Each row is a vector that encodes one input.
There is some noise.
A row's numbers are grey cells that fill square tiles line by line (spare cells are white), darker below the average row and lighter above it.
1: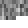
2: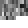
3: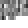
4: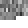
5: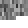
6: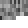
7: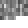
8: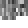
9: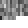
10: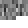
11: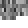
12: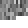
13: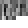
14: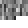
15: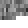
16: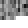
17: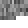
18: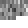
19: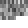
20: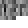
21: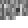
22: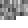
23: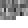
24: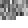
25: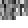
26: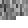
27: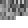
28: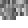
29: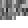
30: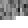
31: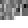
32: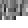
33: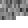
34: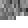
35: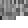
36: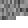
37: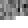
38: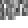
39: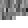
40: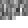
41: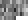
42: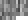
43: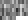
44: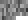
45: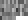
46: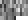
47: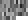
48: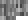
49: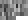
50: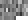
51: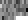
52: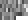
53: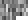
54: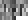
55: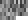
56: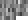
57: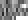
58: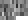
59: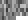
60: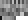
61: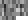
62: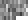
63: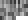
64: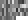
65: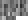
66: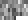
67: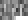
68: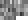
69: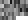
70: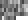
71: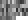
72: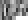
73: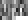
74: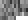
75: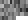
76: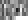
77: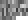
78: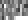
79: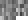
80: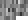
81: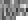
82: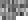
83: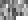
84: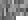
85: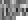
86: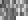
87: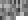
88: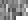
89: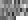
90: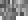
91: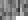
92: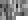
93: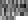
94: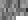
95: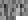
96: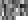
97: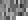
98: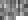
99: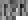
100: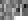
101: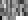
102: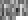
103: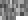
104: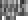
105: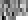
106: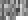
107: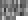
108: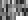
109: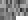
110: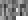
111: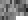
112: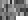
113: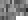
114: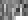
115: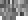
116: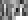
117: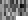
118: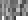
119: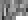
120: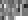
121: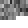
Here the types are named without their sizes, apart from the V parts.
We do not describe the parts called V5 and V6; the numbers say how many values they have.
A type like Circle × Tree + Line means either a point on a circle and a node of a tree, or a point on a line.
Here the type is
Bool × V5 + Line × V6.
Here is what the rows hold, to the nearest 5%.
About 50% of them hold a point on a line and a value of V6. The rest hold a true/false value and a value of V5.
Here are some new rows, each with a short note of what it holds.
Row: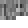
a point on a line and a value of V6
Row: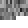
a true/false value and a value of V5
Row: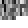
a point on a line and a value of V6
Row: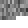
a true/false value and a value of V5
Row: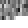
a true/false value and a value of V5
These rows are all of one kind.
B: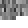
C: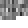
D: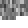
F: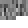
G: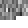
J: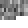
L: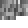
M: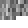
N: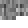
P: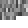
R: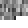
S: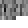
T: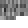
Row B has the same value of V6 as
J, L, S and T.
